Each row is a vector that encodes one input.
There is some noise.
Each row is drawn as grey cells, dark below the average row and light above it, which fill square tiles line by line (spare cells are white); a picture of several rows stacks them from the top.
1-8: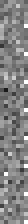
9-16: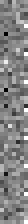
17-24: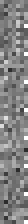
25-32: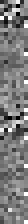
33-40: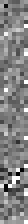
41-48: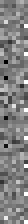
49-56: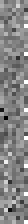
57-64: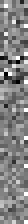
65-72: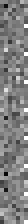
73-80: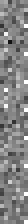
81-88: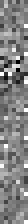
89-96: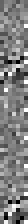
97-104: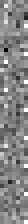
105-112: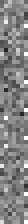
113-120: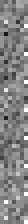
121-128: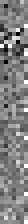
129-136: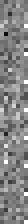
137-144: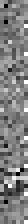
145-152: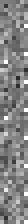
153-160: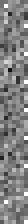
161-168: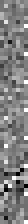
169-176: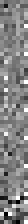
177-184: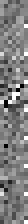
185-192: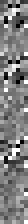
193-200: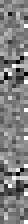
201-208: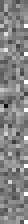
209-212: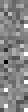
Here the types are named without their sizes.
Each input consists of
either a label, or a point on each of four lines and five true/false values.
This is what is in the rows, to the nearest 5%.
About 10% of them hold a label. The rest hold a point on each of four lines and five true/false values.
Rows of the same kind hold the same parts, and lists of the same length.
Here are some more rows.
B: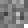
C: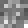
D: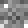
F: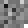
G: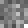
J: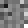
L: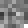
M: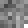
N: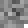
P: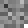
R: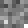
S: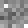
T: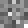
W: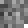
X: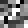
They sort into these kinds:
B, C, D, F, G, J, L, M, N, P, R, S, T, W
X

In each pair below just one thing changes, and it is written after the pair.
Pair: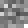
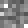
one of the five true/false values
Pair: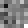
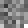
the place on one of the four lines
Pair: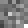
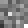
the place on one of the four lines
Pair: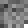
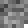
the place on one of the four lines
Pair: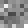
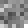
the place on one of the four lines
